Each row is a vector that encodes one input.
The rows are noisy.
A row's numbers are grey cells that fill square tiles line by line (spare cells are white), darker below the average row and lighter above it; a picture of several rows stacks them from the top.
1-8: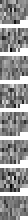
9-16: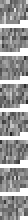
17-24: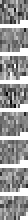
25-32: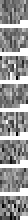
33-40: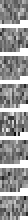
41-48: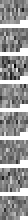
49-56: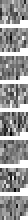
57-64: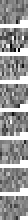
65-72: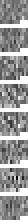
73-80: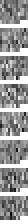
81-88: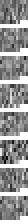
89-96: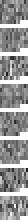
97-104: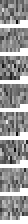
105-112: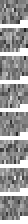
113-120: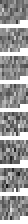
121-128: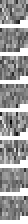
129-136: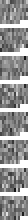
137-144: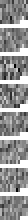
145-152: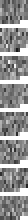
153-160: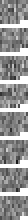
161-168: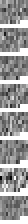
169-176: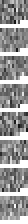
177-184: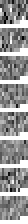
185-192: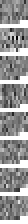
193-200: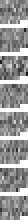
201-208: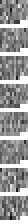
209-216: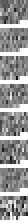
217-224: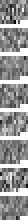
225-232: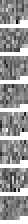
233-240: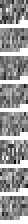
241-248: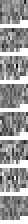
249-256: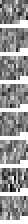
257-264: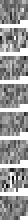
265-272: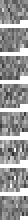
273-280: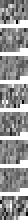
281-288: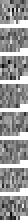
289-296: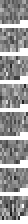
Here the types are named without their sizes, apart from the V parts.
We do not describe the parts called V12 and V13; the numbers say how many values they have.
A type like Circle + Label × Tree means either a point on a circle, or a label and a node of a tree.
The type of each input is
(Bool × V13 + Unit) × Line + Tree + V12.
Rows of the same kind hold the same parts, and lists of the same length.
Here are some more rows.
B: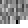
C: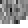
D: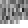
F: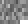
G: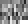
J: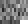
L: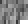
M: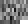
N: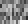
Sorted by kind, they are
B, C, J, L, M
D
F
G, N

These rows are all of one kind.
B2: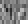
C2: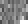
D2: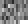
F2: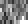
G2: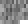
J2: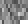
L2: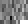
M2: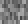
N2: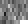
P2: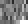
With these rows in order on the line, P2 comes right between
G2 and L2.
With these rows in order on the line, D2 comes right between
B2 and M2.
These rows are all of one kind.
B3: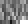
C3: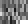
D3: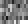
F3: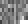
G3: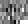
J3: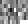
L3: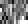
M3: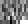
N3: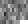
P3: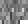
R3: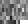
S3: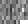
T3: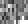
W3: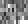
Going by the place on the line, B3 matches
M3, T3 and W3.
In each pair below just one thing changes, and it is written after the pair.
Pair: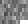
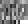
the value of V13
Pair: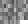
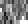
the place on the line
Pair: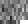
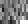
the value of V13
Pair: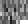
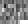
the value of V13
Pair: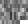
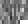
the value of V13
